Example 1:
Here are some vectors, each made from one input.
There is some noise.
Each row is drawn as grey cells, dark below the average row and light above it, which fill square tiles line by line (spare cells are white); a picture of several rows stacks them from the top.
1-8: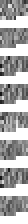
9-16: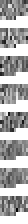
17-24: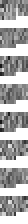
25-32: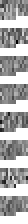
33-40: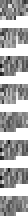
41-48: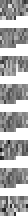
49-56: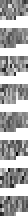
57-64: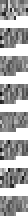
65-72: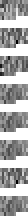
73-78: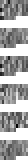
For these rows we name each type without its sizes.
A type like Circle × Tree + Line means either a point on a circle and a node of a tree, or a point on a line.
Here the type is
Tree.
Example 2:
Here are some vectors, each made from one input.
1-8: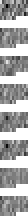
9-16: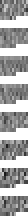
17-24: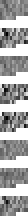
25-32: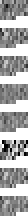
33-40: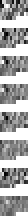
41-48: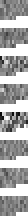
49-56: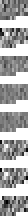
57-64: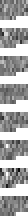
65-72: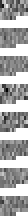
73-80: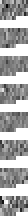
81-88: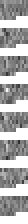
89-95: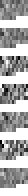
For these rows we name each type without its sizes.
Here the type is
Line.
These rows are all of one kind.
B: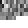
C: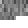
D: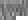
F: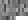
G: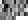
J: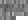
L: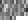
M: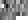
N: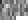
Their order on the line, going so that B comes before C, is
M, L, N, B, D, J, G, C, F.
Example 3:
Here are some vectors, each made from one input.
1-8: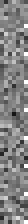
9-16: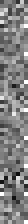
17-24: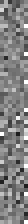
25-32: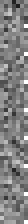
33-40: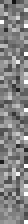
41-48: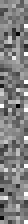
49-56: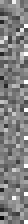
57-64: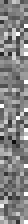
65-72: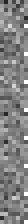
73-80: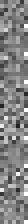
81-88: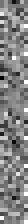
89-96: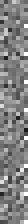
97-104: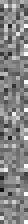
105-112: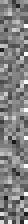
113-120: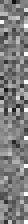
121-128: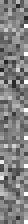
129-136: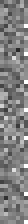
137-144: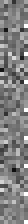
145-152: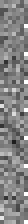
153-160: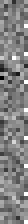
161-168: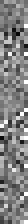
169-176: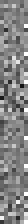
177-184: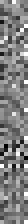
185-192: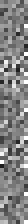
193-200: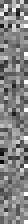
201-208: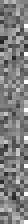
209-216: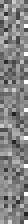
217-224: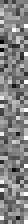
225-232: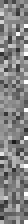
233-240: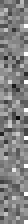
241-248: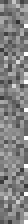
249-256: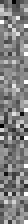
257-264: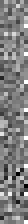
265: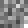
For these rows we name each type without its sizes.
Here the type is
Bool × Bool × Bool + Unit.
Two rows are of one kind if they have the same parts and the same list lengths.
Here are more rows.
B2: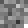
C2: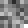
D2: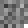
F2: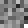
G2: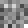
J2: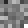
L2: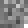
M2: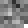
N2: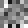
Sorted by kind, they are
B2, C2, D2, F2, G2, J2, L2, M2
N2

